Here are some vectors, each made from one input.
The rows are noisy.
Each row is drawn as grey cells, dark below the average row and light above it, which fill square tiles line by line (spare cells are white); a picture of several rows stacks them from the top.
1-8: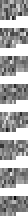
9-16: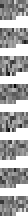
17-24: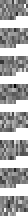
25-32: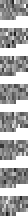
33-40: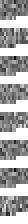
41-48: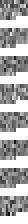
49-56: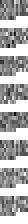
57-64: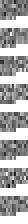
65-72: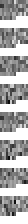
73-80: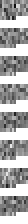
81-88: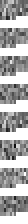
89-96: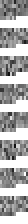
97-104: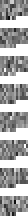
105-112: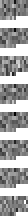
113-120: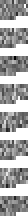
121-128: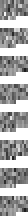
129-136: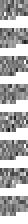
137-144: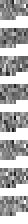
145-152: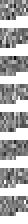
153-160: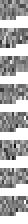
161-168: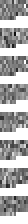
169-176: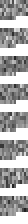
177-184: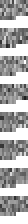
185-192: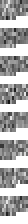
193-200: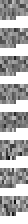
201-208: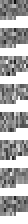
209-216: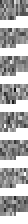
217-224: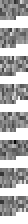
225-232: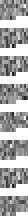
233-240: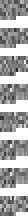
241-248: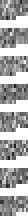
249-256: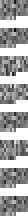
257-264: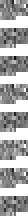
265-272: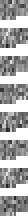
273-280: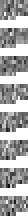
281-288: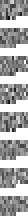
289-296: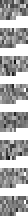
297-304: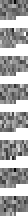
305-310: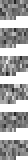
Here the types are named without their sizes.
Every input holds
either a point on a circle, or a label, or a point on a line.
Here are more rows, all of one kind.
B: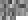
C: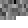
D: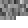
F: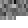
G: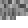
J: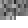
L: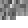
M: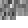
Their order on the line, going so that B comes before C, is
M, L, B, G, D, C, F, J.
